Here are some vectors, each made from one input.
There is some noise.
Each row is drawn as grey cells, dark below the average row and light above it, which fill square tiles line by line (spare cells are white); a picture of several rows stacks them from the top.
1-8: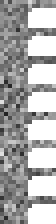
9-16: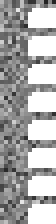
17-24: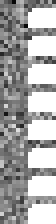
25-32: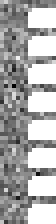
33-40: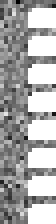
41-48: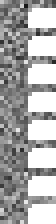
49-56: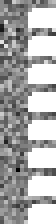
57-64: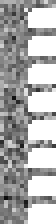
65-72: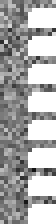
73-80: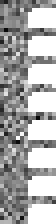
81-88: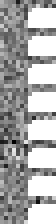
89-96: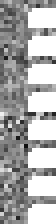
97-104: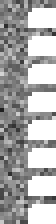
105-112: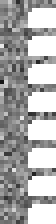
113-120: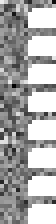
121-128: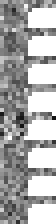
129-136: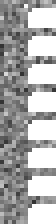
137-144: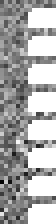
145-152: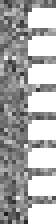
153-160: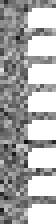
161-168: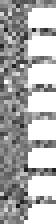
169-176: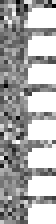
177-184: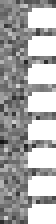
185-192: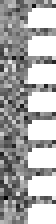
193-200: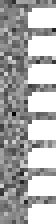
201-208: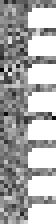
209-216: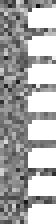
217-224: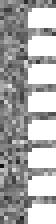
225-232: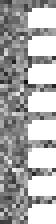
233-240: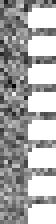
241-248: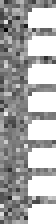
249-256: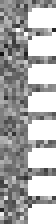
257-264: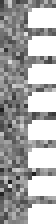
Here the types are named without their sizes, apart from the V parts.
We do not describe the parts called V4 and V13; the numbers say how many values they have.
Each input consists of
a point on a line, together with either a true/false value and a value of V4, or a value of V13.
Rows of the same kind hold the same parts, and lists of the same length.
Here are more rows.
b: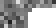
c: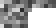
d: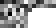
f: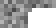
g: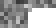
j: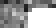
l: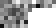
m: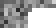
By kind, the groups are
b, d, j, l, m
c, f, g

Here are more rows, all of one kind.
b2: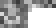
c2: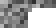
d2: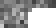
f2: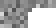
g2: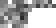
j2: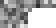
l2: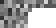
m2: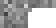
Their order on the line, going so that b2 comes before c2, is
g2, j2, l2, b2, m2, c2, d2, f2.
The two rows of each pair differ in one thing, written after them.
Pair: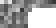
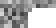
the true/false value
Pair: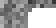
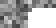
the value of V4
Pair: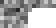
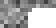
the value of V4
